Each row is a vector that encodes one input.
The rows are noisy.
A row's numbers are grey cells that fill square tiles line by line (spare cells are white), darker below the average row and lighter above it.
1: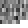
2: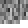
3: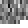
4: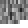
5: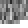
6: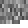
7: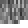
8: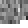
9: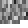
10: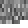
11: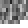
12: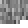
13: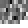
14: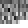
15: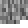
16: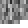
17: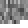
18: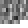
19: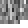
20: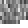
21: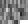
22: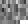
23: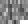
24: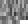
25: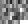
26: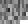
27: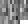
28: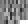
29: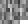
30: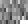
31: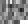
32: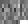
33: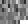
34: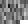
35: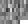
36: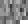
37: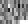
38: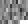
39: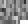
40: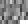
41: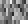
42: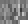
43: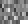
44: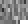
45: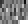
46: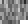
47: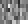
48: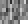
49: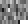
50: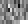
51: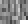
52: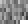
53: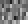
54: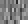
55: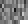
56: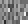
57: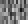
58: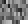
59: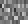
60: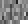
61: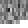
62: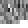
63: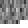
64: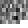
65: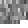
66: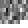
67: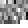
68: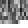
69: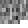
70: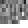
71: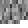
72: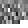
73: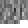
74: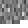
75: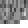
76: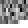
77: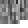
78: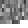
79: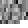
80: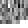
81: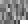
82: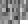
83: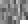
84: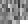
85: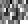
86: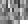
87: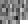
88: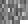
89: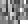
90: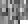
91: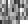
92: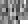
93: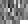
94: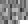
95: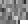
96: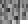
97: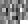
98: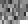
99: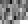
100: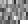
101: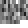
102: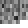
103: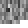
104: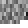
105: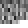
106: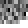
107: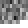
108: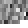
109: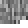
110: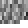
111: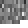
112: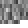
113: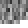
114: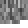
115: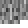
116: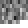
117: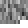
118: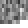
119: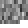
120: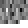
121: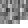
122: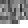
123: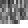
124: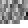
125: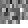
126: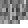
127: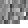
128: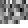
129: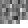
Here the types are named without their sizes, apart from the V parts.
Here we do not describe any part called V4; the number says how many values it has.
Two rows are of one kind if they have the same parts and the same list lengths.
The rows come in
3 kinds.
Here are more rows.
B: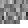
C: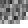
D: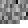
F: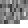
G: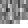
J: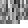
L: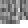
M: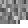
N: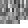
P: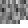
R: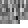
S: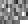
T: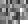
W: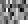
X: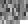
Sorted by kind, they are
B, D, F, S, W
C, G, J, N, R, T, X
L, M, P

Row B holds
a node of a tree and a value of V4.
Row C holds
a point on a line.
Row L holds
a value of V4.
